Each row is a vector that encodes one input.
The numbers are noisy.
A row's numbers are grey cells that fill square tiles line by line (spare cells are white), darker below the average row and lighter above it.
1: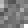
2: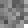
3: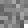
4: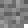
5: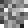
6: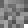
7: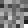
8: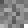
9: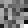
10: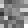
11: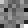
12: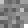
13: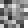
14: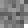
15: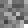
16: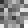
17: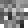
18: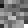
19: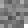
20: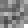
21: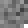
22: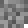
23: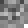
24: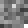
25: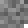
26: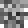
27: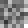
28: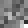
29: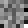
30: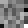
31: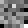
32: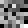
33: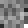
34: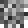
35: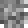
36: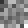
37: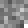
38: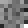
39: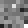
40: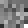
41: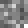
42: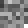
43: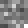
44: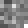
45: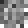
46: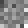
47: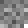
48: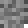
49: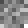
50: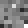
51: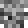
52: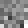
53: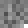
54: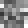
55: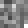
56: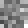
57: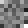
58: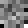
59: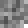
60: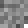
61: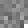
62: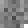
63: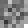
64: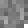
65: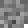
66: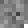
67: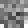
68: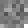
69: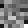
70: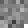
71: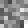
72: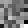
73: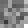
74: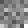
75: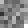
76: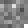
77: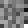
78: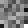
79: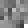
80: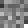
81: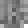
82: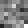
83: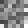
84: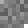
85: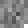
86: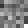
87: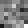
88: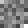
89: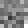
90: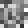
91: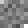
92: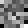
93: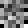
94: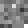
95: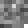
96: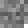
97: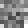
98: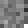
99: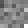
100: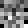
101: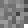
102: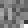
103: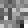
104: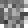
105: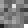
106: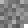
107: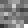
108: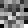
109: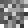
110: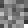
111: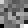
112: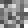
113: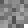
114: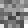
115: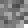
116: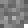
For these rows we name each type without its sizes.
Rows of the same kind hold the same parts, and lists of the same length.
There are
2 kinds of row.
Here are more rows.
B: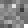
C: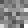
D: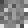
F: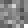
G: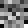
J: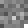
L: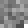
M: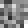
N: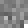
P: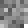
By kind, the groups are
B, F, M
C, D, G, J, L, N, P

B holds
a point on a line.
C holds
a point on a line and four true/false values.
